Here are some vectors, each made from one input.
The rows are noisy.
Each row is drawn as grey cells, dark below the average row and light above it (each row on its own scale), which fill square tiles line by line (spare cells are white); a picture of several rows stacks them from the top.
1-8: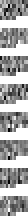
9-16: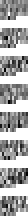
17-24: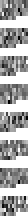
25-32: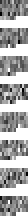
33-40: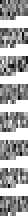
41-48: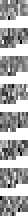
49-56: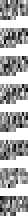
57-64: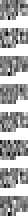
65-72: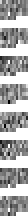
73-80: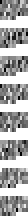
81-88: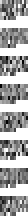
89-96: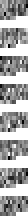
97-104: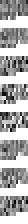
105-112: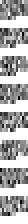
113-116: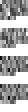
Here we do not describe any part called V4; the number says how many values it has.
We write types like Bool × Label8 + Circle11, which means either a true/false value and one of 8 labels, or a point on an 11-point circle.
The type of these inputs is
Bool × (Tree8 + V4).
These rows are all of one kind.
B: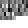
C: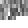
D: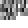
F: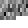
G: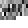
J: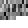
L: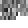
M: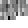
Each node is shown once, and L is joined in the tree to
D and G.
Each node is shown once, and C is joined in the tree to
F.
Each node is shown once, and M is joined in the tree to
G and J.
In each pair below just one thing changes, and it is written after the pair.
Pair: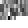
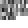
the node of the tree
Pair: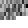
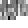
the true/false value
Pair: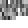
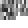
the node of the tree
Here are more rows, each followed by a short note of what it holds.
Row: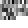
a node of an 8-node tree and a true/false value
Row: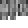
a true/false value and a value of V4
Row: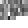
a node of an 8-node tree and a true/false value
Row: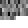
a true/false value and a value of V4
